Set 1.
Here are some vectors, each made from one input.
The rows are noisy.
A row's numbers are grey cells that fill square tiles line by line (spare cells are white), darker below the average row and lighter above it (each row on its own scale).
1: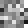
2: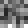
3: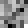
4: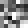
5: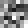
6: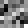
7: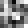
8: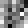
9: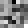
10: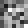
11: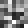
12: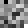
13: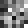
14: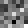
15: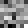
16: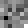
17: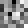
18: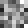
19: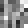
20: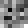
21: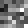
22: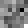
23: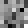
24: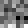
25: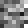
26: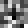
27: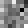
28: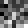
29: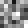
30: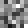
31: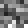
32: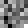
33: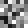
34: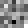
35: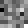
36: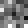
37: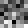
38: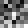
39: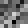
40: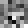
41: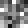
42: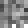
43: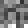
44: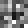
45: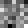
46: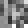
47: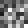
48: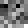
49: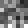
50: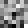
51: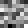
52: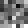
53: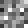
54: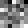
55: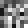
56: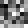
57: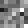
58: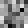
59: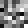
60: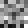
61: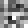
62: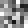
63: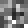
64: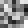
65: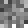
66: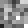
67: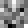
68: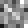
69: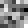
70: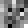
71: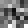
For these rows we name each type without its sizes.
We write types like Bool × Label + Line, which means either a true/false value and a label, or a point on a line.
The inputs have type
Line + Tree.
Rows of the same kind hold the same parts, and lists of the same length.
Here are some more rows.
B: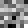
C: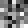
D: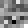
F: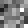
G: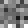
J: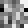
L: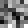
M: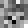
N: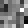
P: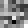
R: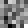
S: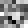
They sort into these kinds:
B, C, R
D, F, G, J, L, M, N, P, S

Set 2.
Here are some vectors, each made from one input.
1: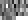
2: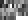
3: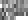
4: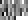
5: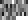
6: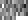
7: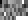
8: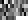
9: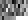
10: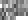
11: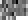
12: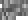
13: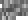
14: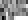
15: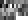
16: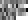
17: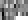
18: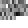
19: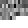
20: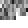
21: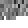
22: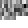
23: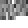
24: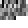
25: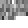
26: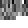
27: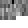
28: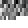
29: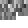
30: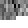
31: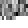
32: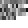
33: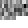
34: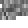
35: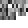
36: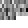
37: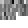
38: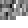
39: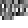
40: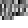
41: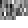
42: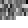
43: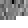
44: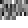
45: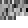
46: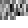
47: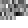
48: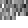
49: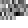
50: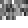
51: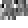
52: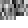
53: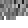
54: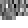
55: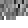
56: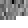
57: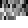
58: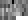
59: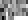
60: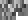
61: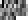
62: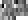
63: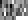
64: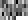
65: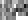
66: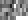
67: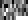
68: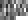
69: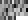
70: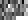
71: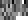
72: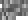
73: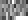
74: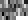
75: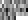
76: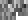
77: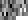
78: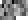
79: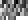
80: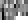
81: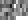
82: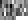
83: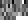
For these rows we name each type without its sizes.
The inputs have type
Label × Label.
